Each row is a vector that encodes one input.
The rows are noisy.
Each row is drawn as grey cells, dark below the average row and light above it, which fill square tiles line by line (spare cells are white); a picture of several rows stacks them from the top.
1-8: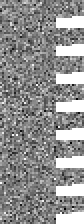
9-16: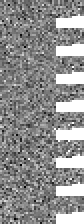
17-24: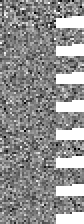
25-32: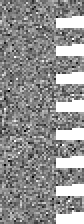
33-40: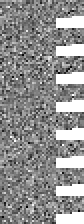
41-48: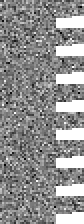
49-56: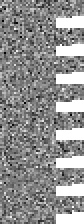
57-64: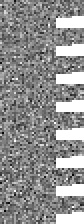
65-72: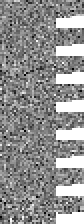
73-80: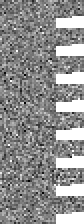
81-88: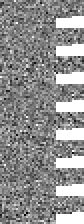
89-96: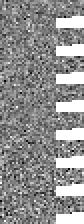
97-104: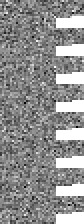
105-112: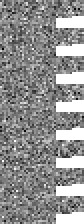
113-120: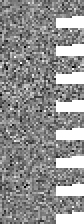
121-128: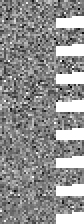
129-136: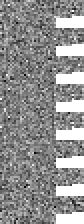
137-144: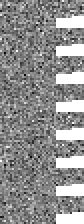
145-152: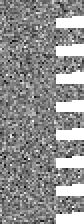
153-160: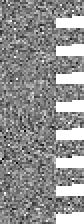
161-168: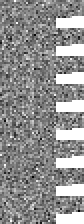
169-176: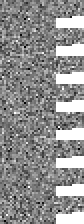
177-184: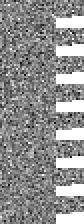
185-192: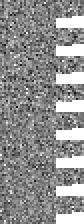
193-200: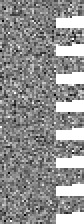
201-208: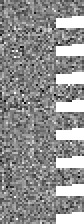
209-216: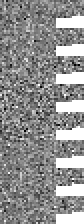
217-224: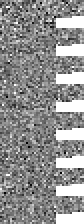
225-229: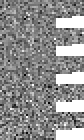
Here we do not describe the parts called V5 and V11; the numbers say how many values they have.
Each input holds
a point on a 6-point circle, a value of V5 and a value of V11, together with either a fixed value, or a node of a 9-node tree.
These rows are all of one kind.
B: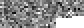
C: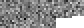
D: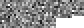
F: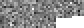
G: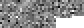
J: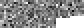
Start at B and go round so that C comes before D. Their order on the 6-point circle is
B, G, J, F, C, D.
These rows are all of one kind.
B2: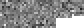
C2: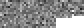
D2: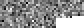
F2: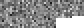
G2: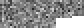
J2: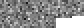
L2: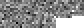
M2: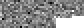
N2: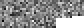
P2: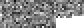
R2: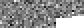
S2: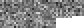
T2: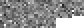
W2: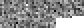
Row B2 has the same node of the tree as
D2, F2 and T2.
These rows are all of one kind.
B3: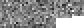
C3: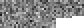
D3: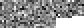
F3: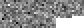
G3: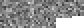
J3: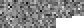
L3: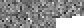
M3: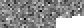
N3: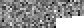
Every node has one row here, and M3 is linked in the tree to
C3 and G3.
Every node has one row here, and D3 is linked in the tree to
L3.
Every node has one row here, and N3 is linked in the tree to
F3, J3 and L3.
